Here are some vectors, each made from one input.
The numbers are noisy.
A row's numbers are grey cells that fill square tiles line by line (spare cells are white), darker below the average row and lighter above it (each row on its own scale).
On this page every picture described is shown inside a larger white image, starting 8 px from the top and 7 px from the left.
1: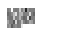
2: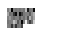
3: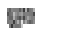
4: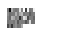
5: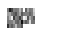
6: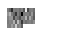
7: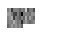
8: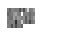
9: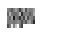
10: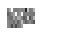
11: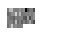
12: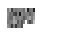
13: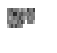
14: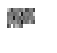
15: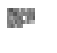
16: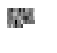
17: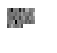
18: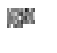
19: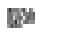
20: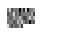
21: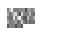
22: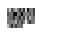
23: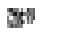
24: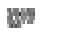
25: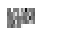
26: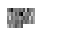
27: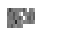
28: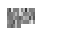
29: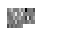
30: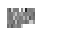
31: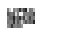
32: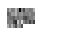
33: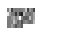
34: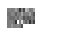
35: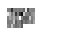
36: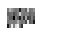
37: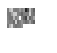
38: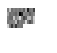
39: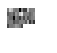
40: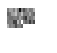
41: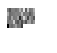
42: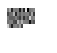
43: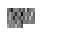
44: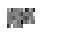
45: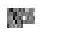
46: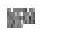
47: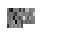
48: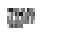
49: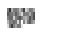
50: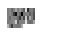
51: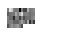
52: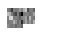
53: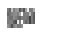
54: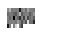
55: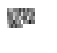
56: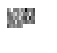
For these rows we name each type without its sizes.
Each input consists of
a point on a line and three true/false values.
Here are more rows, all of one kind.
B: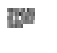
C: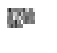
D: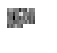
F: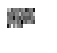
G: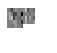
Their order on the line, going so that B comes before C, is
G, B, C, D, F.
